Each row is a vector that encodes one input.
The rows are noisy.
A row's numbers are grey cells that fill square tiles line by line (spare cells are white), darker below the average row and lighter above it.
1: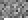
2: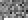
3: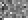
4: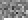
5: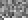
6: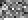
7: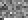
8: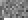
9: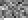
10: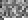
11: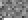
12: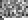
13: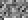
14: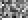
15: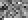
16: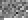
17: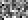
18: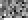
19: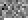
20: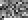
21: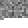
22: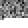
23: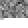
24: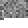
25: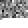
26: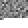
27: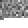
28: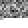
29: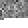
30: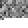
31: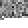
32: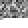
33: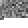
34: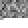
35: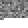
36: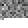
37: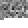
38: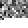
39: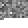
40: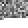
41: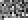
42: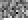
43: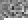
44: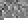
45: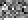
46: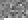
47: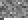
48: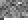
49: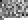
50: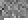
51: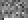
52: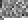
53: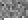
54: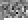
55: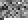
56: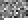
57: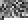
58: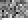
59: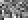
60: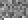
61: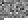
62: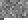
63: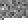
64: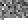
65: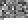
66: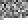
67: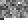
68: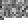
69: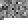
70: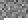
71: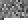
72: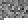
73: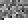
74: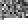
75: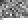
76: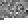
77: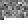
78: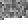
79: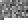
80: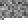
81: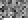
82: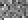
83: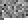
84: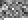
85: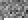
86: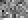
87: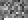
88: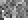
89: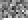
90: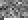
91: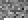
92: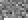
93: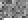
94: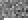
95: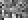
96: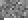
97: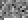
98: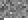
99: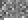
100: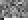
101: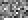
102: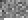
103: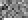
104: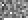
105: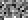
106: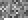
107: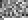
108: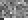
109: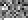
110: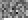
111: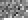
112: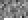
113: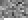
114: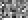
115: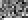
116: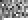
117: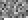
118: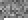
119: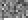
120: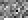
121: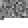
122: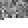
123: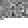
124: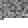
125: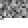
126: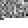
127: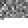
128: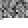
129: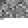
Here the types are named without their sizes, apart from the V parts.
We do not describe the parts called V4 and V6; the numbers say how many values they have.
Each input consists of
either a point on a line and a true/false value, or a value of V4 and a value of V6.
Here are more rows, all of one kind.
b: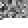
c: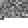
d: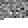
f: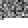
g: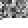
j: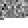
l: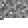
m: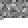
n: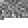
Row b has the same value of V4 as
f, j and n.
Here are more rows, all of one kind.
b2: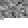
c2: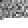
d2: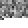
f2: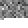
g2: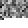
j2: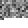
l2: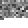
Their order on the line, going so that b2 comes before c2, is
g2, b2, j2, c2, f2, d2, l2.
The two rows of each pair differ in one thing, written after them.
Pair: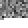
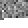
the value of V6
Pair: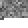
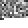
the value of V4
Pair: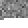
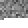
the value of V4
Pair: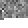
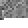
the value of V6
